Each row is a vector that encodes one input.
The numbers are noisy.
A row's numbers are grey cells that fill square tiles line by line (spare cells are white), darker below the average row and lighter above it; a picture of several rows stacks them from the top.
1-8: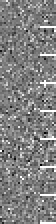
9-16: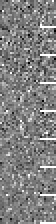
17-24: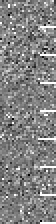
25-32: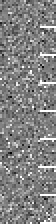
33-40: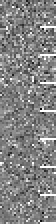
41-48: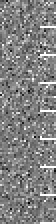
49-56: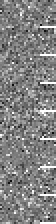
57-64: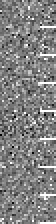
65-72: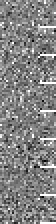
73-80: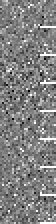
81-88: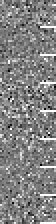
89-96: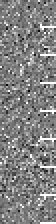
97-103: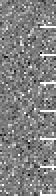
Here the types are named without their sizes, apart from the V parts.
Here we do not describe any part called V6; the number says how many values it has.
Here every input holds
a true/false value, together with either a point on a line, or a value of V6.
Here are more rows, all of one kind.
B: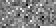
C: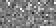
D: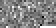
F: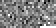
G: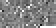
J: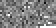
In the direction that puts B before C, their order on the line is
F, J, D, G, B, C.
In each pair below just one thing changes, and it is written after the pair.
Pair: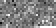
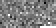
the place on the line
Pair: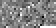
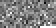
the true/false value
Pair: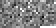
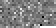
the place on the line
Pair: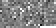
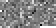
the place on the line
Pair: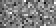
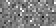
the true/false value
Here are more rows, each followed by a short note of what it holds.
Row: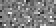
a point on a line and a true/false value
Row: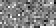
a true/false value and a value of V6
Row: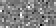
a point on a line and a true/false value
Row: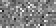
a point on a line and a true/false value
